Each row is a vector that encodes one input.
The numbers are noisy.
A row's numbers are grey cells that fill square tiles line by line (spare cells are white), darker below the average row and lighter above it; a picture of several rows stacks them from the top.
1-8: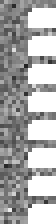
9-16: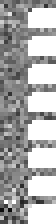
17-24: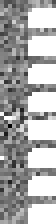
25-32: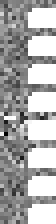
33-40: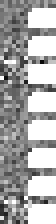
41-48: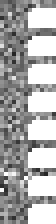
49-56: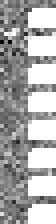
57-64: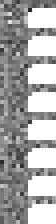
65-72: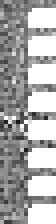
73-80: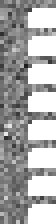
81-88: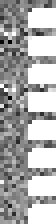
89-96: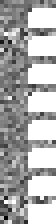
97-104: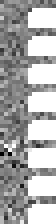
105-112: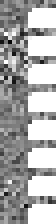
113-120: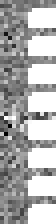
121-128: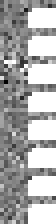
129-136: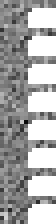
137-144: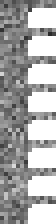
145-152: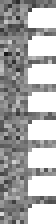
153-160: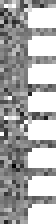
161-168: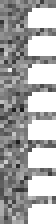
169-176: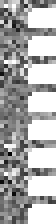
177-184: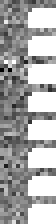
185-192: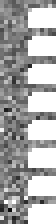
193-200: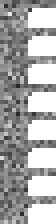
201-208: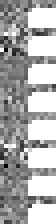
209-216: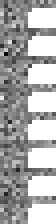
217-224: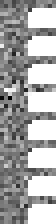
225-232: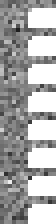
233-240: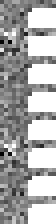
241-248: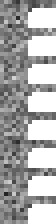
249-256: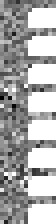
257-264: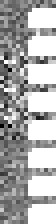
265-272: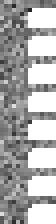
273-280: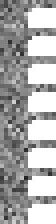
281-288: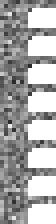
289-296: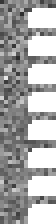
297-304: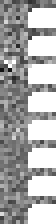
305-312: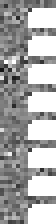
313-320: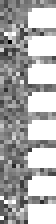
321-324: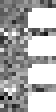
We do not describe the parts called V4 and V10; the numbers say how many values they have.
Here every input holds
a point on a 6-point line, a true/false value, a value of V4 and a value of V10.
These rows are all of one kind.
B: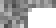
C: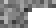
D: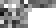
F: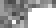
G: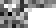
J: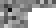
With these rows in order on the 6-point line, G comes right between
F and J.
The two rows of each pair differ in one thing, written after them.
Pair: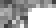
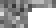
the place on the 6-point line
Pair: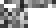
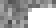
the true/false value
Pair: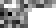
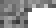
the true/false value
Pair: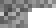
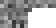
the value of V4
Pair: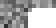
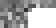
the place on the 6-point line
